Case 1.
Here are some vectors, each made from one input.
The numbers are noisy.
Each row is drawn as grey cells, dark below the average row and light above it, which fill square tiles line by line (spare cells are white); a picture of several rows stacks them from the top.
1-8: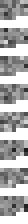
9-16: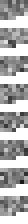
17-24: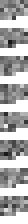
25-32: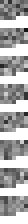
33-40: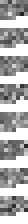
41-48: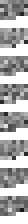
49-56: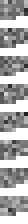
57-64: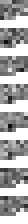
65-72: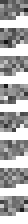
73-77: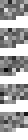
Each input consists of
one of 5 labels and one of 7 labels.
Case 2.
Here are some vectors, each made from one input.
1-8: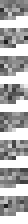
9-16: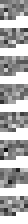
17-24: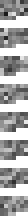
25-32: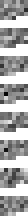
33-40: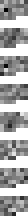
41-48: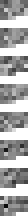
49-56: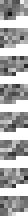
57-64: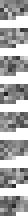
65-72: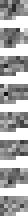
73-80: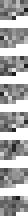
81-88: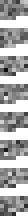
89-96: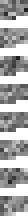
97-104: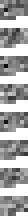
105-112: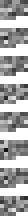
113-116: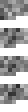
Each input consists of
one of 5 labels and one of 11 labels.
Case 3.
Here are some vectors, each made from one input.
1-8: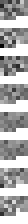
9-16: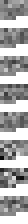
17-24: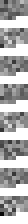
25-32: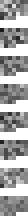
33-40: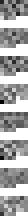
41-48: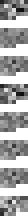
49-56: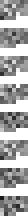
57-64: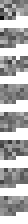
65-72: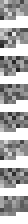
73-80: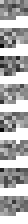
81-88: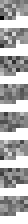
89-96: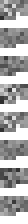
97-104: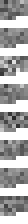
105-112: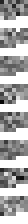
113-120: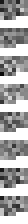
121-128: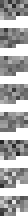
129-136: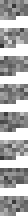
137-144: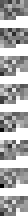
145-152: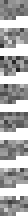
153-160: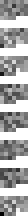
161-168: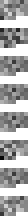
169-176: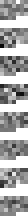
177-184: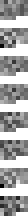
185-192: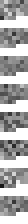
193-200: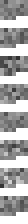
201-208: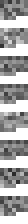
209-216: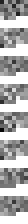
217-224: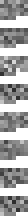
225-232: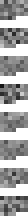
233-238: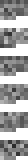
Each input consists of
a list of up to two points on a 7-point line.
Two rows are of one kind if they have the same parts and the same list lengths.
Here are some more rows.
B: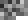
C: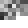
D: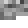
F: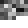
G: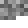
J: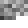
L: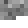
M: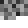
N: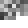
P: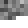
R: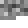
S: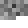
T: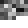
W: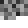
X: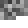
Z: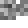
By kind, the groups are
B, C, G, J, L, N, P, X, Z
D, M, R, S, W
F, T

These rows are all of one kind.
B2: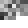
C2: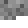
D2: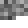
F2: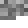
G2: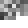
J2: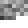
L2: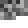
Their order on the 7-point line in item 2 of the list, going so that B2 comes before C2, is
B2, G2, C2, F2, J2, L2, D2.
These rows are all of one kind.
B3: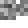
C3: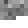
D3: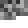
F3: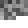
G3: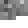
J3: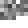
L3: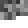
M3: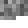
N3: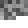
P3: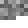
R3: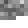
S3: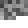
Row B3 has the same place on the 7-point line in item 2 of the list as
F3, N3, P3 and S3.
